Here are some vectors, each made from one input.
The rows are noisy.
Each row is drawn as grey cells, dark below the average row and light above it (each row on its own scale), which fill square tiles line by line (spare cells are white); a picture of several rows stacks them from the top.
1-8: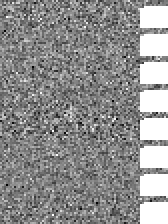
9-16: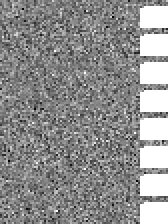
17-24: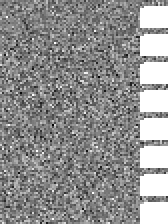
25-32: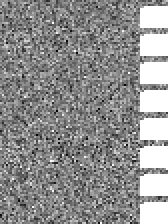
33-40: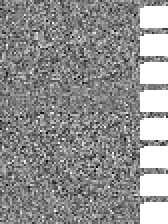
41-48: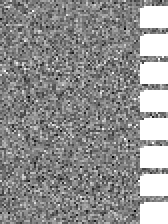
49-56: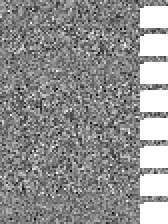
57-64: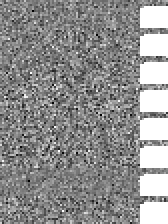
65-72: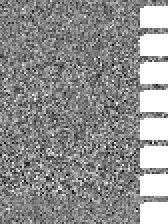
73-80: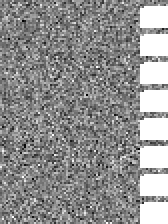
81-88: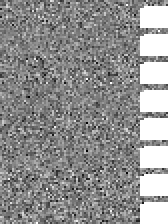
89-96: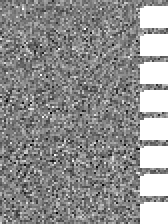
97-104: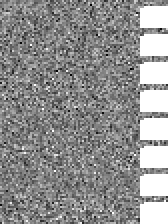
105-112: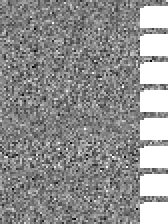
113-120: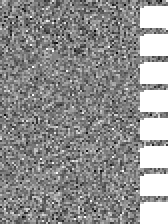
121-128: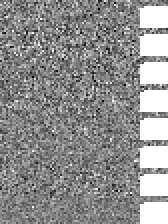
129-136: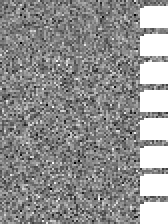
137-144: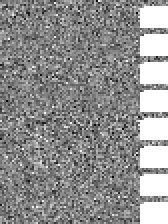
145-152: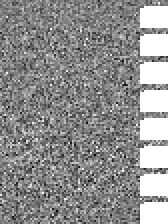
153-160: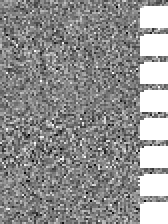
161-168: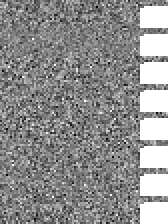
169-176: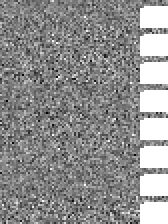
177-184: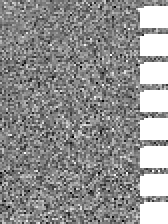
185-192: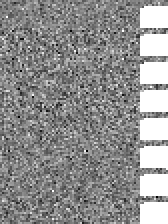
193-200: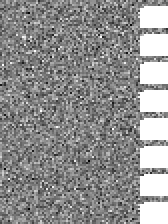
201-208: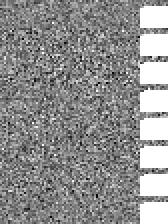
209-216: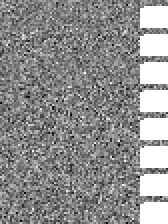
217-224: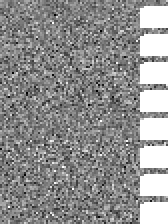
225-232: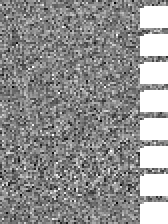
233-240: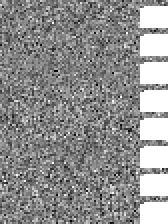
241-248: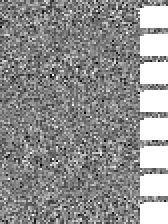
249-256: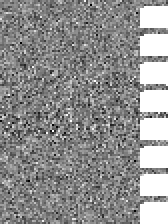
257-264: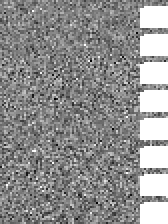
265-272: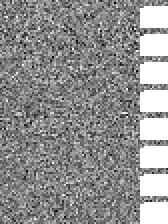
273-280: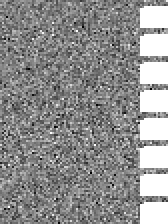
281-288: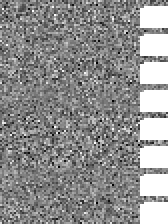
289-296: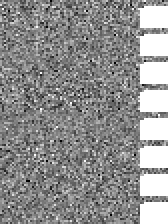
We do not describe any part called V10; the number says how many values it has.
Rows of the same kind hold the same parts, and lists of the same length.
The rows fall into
2 kinds.
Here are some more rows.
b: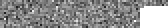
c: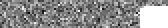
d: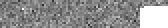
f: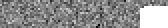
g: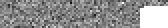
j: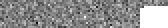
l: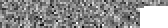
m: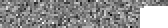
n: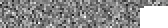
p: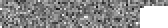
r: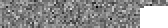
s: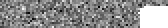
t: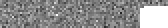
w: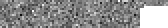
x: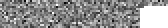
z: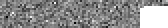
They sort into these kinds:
b, f, g, j, l, x
c, d, m, n, p, r, s, t, w, z

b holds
a point on an 11-point circle and a value of V10.
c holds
a point on an 11-point circle and three true/false values.
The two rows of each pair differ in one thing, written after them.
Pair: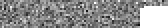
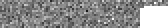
the value of V10
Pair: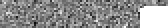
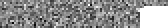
the value of V10
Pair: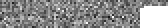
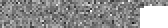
the value of V10
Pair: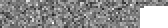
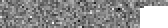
the value of V10
